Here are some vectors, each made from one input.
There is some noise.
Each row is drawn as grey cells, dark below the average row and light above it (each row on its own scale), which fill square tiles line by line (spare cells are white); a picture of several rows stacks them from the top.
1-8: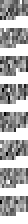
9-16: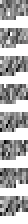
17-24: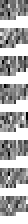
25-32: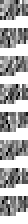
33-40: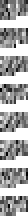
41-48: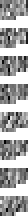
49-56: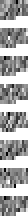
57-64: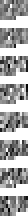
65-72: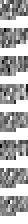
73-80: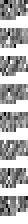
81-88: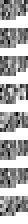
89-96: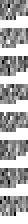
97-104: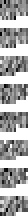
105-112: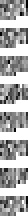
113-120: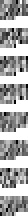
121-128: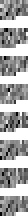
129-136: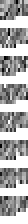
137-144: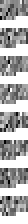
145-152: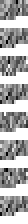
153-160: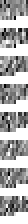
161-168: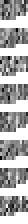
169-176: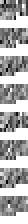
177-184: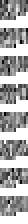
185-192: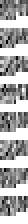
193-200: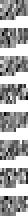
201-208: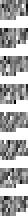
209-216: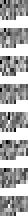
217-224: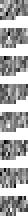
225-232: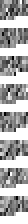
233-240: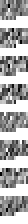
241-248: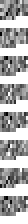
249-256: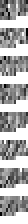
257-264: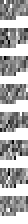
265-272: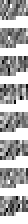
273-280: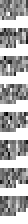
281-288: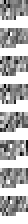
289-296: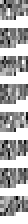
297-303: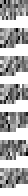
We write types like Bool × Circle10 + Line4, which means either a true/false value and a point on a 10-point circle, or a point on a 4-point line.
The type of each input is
(Bool × Bool × Bool + Unit) × Line10 + Line3 × Line5.
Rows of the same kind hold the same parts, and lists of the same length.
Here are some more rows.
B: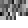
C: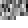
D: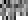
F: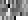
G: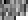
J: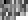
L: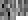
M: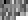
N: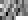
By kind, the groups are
B, C, D, F
G, J, L, M
N

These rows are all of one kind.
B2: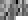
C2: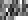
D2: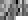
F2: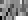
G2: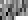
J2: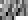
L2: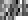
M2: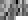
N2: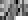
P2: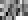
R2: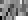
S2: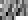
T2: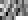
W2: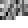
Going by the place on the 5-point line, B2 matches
C2, D2, L2 and M2.
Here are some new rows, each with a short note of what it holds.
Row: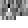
a point on a 10-point line and three true/false values
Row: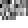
a point on a 10-point line and three true/false values
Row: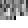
a point on a 10-point line and three true/false values
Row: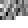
a point on a 3-point line and a point on a 5-point line
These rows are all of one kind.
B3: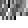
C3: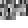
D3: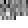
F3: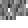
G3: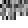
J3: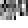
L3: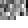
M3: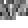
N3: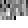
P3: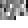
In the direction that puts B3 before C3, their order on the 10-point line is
F3, G3, D3, B3, N3, P3, L3, M3, J3, C3.
